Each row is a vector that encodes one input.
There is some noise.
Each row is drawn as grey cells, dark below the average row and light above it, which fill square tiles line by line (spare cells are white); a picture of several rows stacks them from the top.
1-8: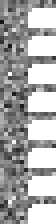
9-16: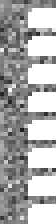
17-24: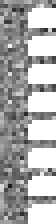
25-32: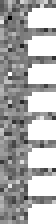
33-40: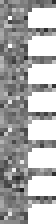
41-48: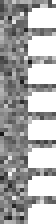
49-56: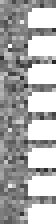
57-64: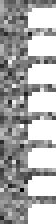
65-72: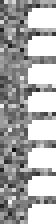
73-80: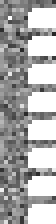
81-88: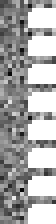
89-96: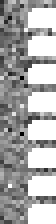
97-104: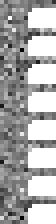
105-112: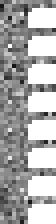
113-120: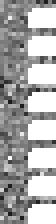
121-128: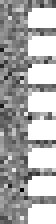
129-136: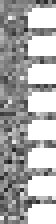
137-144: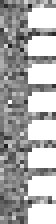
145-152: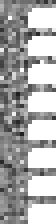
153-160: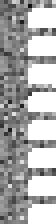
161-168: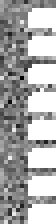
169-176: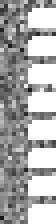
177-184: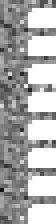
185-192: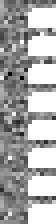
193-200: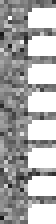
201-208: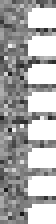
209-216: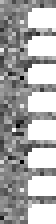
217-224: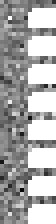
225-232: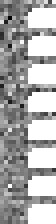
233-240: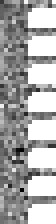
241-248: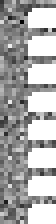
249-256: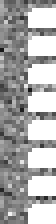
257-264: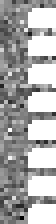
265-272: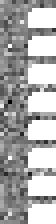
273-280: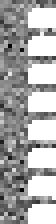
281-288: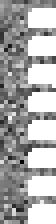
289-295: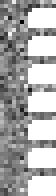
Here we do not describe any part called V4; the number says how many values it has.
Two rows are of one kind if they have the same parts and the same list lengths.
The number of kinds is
4.
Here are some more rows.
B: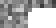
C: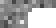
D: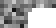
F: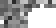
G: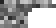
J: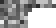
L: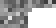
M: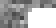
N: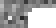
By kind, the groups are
B
C, M, N
D, F, G, J
L

